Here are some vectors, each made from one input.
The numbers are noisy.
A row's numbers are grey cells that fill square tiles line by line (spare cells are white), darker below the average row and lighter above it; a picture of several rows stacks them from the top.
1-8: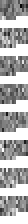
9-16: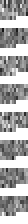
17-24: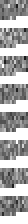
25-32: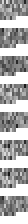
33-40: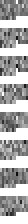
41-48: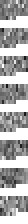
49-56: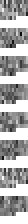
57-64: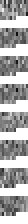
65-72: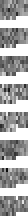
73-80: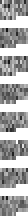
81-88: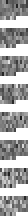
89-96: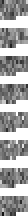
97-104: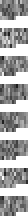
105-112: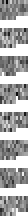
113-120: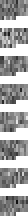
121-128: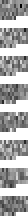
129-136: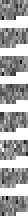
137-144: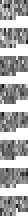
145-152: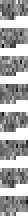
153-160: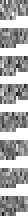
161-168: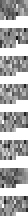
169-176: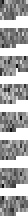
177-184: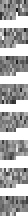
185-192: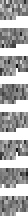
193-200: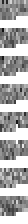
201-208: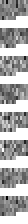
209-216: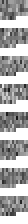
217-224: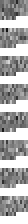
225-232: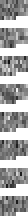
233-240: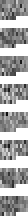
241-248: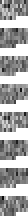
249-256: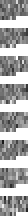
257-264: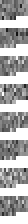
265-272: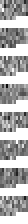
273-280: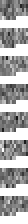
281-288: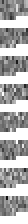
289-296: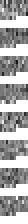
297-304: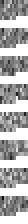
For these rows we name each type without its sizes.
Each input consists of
either a label, a point on a line and a true/false value, or a node of a tree.
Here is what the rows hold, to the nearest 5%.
About 70% of them hold a label, a point on a line and a true/false value. The rest hold a node of a tree.
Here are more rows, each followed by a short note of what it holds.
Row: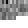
a label, a point on a line and a true/false value
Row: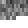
a label, a point on a line and a true/false value
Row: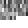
a node of a tree
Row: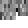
a node of a tree
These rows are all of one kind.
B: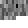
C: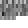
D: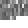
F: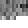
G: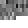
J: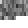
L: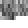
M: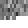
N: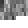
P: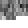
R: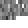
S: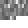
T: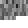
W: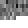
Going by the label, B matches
C, J, L and T.
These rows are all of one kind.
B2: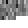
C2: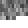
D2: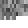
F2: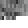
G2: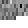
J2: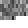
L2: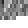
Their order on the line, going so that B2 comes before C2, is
B2, F2, J2, C2, L2, D2, G2.
